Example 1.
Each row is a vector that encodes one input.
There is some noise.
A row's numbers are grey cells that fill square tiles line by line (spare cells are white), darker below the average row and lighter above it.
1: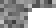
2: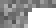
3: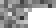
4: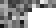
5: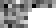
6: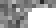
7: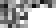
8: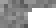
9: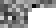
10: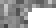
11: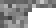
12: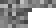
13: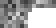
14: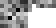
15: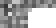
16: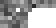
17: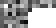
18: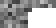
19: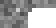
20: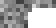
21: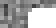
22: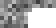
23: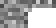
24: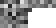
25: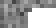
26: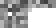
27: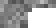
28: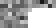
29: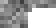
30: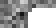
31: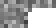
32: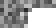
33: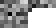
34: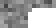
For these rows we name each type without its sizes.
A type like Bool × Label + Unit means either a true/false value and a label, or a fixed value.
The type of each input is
Label.
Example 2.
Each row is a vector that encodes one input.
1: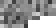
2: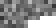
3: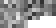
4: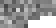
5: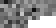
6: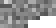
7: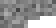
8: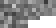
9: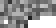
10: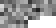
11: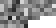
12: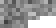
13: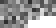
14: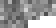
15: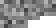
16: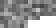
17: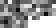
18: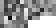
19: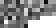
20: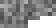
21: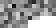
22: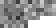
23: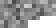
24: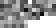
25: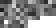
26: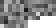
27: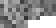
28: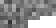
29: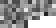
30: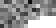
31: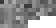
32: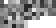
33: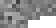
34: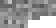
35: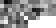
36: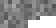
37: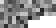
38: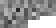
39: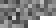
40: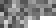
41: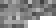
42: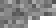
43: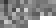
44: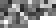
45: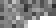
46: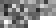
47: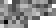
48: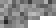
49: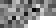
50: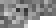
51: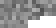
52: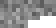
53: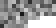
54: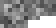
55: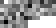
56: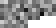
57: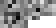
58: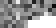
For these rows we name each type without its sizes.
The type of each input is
Bool × Bool × Bool × Bool.
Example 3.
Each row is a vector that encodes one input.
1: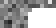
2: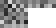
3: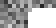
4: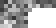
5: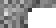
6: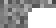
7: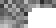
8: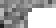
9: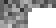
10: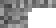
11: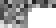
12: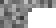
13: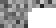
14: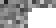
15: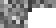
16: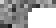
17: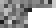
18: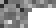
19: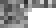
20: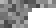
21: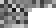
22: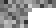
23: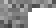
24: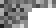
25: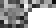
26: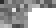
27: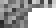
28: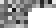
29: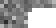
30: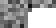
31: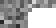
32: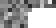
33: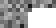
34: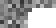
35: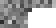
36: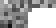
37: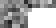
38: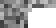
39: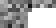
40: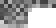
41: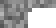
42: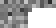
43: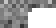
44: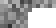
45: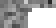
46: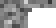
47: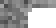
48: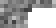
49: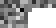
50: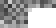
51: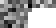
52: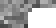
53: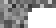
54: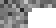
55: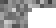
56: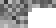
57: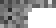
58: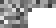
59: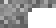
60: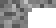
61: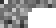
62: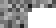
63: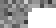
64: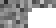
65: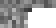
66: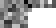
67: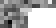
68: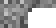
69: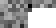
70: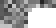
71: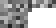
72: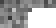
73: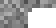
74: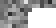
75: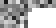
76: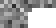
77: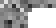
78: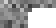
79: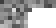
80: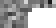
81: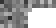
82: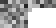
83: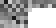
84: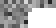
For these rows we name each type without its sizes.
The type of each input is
Line.
